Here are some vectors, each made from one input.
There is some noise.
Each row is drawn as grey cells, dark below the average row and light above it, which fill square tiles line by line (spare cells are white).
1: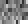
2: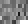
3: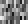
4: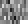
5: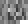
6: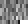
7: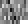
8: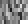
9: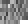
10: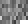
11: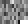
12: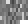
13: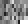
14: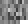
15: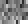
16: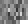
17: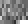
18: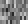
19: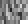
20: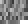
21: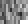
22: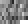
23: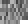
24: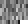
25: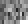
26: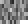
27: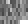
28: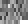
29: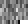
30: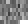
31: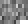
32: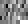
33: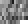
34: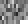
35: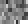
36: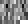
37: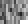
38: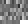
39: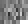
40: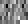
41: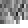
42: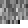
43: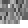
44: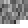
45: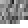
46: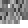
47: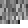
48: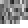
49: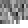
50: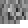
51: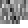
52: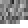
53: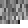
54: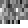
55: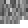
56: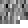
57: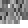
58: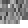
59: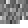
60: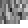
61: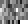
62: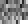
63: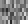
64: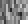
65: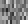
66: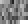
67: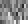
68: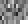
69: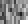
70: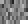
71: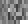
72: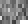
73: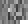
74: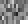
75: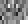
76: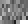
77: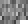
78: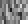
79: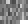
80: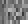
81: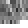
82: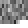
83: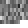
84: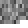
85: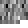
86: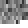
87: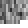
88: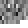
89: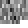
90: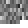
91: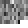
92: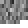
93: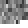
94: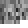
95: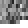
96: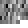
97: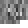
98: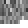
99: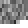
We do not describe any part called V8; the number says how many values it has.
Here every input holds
either one of 4 labels and a value of V8, or one of 10 labels.
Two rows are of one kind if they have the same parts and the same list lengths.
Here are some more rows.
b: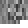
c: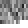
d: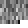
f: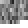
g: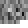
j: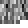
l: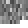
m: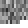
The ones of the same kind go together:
b, f, g, l
c, d, j, m

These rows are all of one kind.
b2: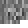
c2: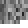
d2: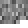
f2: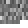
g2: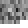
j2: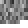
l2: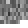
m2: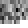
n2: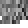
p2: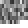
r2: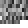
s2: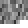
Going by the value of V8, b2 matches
c2, f2, n2 and r2.
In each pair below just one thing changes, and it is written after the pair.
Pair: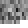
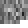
the value of V8
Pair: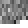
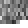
the value of V8
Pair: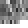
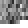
the label
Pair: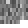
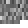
the value of V8
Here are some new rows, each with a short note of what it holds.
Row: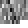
one of 10 labels
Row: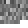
one of 4 labels and a value of V8
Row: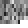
one of 10 labels
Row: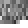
one of 4 labels and a value of V8
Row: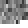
one of 10 labels
